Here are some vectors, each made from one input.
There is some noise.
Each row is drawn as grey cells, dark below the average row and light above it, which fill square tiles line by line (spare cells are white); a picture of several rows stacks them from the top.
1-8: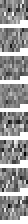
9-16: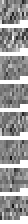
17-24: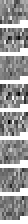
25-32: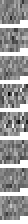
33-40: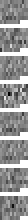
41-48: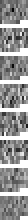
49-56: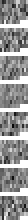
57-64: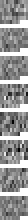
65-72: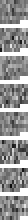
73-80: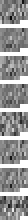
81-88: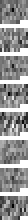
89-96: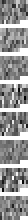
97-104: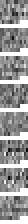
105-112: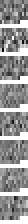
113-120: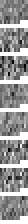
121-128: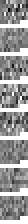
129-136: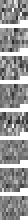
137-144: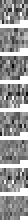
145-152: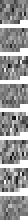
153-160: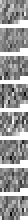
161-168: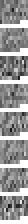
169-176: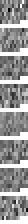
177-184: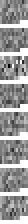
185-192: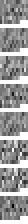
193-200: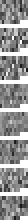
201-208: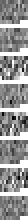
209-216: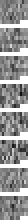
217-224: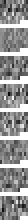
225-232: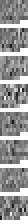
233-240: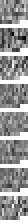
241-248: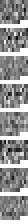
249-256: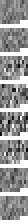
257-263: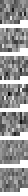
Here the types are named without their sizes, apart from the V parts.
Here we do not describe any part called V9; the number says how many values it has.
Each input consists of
either a point on a line, or a node of a tree, or a list of items, each a true/false value and a value of V9.
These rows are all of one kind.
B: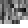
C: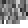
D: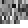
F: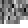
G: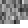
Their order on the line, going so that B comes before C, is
B, F, C, D, G.
